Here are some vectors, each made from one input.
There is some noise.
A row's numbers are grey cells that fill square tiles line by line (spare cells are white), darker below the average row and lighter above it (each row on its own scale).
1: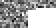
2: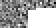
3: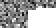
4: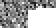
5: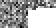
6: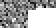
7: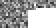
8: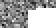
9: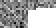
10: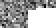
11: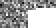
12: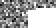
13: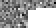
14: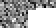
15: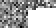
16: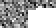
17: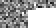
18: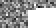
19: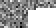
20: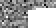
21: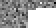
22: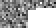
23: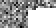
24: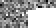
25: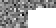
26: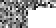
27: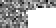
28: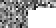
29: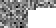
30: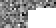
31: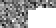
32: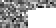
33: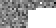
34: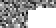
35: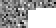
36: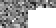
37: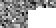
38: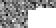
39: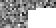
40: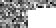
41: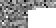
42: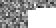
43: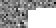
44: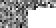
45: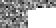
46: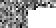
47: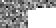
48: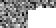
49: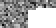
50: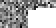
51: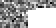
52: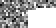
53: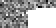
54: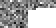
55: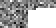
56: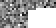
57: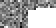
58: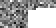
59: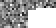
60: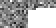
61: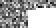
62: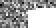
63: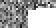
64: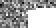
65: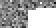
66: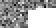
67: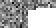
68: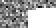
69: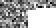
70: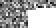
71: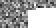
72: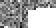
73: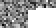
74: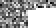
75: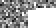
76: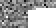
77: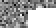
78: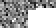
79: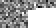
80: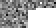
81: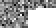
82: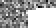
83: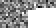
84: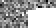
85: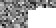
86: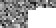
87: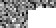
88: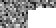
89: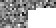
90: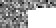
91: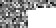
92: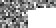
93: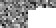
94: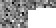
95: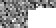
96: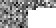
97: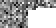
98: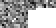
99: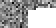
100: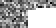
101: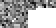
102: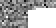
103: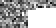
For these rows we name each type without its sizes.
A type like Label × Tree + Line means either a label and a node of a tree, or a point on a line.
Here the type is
List(Line) + Tree.
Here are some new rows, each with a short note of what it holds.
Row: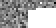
a list of two items
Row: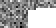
a list of one item
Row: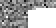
the empty list
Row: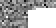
the empty list
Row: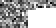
a node of a tree
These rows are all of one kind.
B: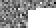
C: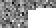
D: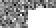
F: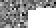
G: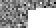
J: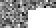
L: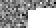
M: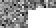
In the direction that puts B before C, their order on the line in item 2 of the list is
B, F, L, G, D, C, J, M.
